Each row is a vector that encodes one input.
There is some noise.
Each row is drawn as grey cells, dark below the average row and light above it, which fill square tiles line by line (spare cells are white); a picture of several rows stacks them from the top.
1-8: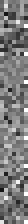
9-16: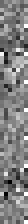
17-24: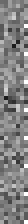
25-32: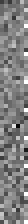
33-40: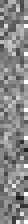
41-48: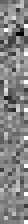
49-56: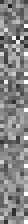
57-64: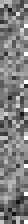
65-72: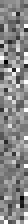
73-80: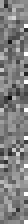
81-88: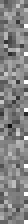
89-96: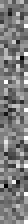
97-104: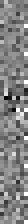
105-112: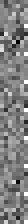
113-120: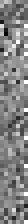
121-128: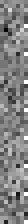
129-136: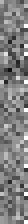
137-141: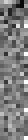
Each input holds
either a point on an 8-point line, or a list of up to two points on a 13-point line.
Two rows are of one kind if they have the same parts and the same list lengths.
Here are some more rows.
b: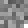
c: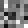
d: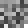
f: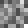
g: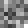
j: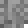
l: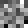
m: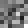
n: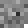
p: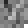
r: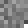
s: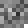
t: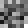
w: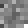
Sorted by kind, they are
b, p
c, g
d, f, j, l, n, r, s, w
m, t

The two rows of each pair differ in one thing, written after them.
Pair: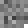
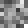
the place on the 13-point line in item 1 of the list
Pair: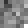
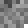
the place on the 13-point line in item 2 of the list
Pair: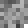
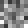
the place on the 13-point line in item 2 of the list
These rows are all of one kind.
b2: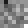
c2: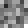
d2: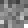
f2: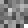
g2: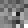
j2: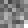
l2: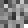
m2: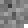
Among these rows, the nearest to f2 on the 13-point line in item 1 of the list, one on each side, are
c2 and l2.
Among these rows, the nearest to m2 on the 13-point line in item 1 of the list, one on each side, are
b2 and c2.
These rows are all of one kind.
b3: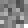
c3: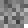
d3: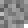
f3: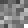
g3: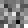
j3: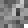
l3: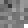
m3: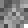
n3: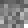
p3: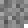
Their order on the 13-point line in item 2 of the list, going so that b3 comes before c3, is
l3, m3, n3, j3, f3, b3, g3, c3, d3, p3.
